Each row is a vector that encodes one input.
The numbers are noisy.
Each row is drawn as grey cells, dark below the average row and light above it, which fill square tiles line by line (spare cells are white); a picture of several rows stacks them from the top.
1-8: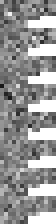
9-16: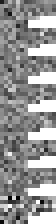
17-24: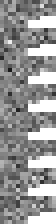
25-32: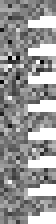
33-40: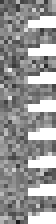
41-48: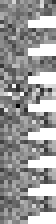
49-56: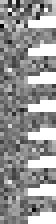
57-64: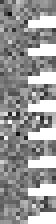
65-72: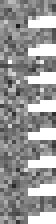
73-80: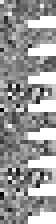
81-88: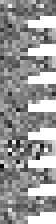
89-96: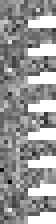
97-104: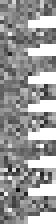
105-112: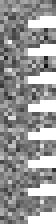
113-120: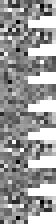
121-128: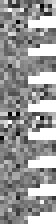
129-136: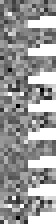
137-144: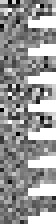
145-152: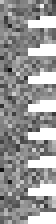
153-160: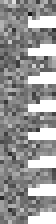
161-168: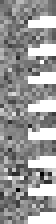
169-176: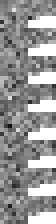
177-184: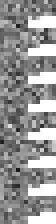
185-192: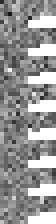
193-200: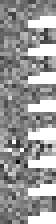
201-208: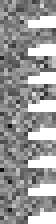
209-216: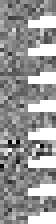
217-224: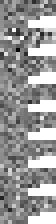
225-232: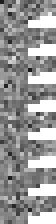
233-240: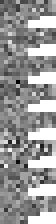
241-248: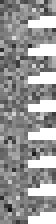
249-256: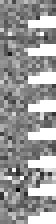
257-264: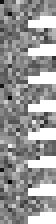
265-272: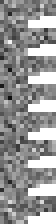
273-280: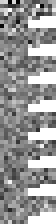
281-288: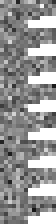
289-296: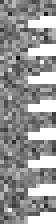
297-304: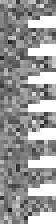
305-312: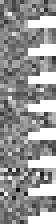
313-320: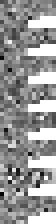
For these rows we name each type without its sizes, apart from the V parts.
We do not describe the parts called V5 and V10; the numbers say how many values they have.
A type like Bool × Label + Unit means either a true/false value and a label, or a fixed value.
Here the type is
Line × List(Bool × V10) + V5.
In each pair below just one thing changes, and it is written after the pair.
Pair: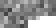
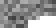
the value of V10 in item 1 of the list
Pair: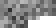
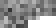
the value of V10 in item 1 of the list
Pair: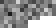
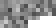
the place on the line
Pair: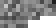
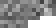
the value of V10 in item 2 of the list
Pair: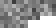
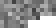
the true/false value in item 2 of the list
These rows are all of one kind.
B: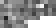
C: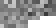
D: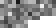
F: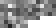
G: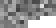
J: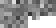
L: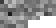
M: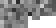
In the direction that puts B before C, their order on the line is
B, F, D, M, J, C, L, G.
